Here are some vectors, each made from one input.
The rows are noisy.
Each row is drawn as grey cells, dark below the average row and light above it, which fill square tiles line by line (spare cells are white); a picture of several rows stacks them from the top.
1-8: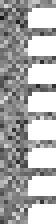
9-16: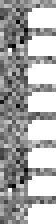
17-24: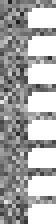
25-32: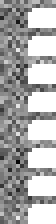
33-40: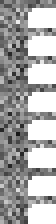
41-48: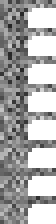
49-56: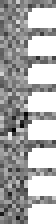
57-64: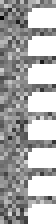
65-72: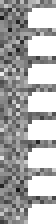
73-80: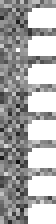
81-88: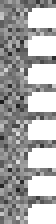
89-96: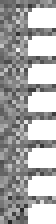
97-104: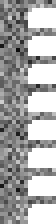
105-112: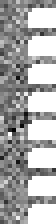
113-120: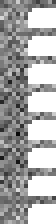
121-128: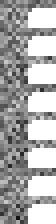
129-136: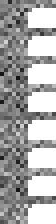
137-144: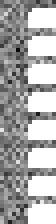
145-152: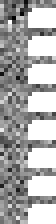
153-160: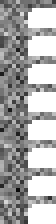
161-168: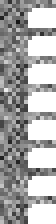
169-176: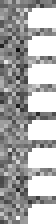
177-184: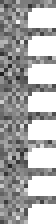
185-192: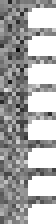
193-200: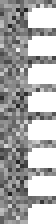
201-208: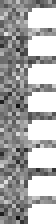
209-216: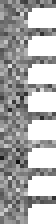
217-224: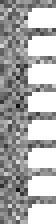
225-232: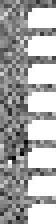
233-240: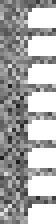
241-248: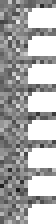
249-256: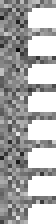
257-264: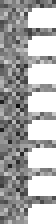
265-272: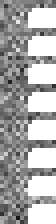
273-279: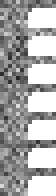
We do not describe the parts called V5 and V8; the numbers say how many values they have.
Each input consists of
either a point on a 10-point circle, or a fixed value, or a true/false value, a value of V5 and a value of V8.
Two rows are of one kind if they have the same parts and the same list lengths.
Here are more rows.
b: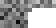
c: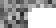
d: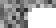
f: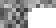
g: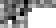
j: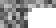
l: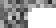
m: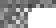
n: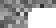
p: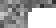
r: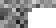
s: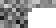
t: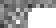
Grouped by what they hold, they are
b, c, d, f, j, l, r, s
g
m, n, p, t

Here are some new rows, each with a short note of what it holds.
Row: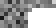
a point on a 10-point circle
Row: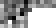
a fixed value
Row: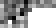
a fixed value
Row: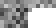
a point on a 10-point circle
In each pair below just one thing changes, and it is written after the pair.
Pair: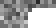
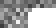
the value of V8
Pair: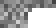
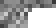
the value of V5
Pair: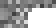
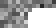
the true/false value
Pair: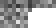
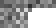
the value of V5
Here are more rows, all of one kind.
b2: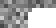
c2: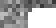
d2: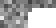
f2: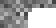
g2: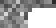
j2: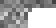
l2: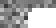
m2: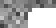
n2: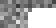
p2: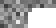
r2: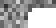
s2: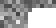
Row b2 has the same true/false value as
l2 and n2.
